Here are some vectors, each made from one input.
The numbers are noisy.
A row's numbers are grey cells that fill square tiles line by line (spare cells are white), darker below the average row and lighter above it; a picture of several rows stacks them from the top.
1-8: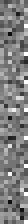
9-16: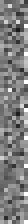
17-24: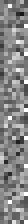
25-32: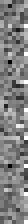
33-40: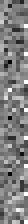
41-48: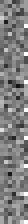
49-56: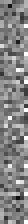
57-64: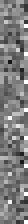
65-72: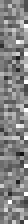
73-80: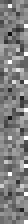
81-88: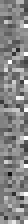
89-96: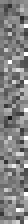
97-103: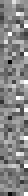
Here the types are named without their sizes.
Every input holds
a point on a line, together with either a fixed value, or four true/false values.
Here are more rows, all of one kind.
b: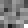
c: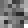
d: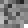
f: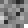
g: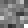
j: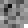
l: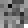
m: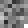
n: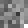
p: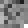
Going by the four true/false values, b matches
d, j and p.
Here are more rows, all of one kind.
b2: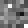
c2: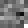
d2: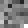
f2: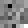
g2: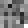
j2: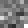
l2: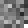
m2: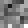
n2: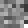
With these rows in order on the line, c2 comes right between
b2 and j2.
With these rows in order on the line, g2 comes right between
f2 and m2.
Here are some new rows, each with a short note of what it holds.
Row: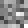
a point on a line
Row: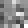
a point on a line
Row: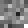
a point on a line and four true/false values
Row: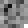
a point on a line and four true/false values
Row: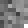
a point on a line and four true/false values
